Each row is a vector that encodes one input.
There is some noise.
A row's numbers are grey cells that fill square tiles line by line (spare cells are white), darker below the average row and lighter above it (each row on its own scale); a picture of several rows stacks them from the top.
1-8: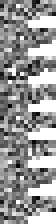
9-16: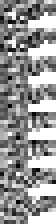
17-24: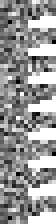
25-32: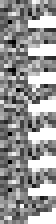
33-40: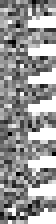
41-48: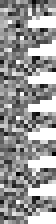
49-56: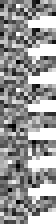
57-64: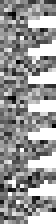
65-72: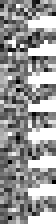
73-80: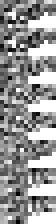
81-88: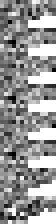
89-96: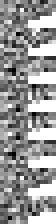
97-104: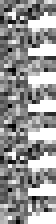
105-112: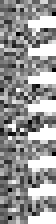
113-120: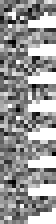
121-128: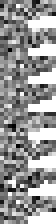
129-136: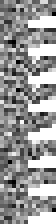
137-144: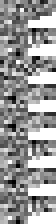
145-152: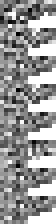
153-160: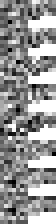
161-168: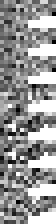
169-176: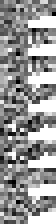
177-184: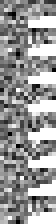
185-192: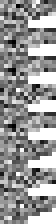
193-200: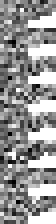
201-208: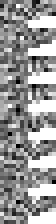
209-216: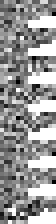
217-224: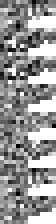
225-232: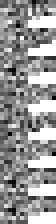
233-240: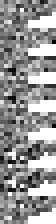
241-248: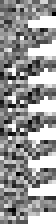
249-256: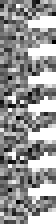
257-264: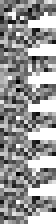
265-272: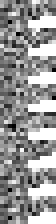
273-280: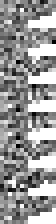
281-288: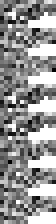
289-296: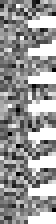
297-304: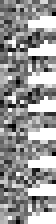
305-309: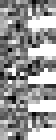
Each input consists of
three true/false values.
